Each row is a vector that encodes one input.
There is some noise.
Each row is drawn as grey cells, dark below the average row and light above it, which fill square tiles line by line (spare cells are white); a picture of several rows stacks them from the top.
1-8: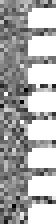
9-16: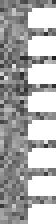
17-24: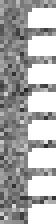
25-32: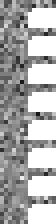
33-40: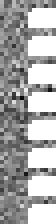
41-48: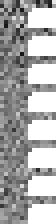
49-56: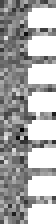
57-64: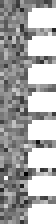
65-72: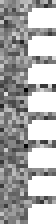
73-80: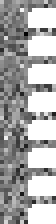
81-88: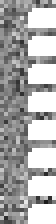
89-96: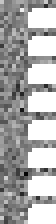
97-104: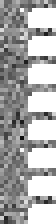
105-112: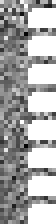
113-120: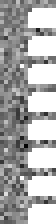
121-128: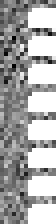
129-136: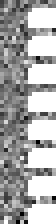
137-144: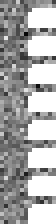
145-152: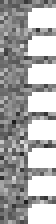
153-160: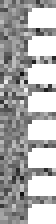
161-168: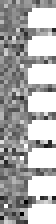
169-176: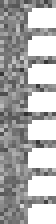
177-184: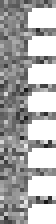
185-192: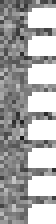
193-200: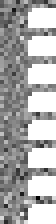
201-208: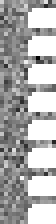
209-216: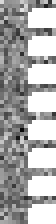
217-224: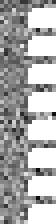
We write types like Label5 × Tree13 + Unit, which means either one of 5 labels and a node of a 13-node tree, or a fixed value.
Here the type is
Line16.
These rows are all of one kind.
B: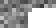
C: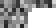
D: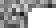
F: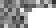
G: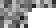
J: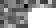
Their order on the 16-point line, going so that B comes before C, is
D, G, F, B, C, J.
